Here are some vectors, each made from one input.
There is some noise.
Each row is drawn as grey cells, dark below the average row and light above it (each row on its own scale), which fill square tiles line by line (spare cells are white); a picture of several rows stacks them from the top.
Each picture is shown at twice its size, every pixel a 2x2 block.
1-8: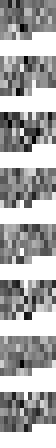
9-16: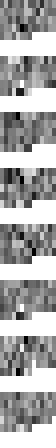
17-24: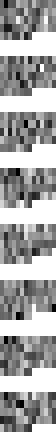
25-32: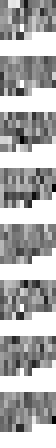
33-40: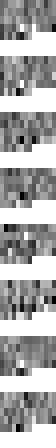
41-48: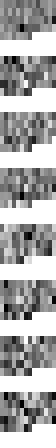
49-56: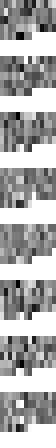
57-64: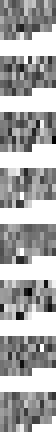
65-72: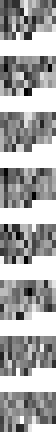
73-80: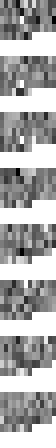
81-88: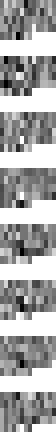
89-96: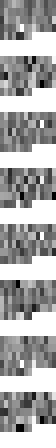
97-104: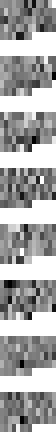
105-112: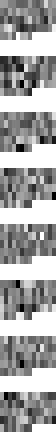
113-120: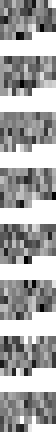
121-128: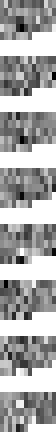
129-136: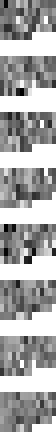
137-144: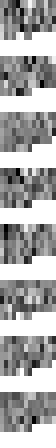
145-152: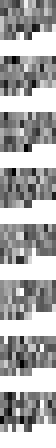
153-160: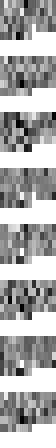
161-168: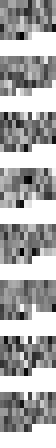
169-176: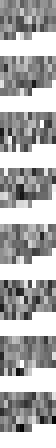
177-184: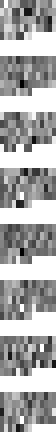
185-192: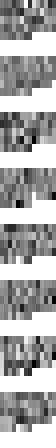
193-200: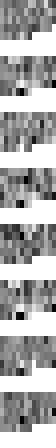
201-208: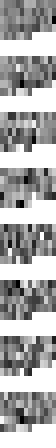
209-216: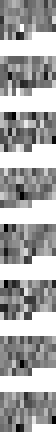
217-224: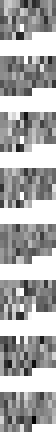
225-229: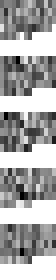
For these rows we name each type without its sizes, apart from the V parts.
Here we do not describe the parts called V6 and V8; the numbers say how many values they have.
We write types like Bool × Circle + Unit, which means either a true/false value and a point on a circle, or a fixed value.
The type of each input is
(Label × (Line + V6) + V8) × Line.
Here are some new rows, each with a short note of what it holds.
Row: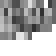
a label, a point on a line and a value of V6
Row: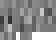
a label and a point on each of two lines
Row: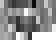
a label and a point on each of two lines
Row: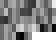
a point on a line and a value of V8
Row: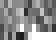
a point on a line and a value of V8
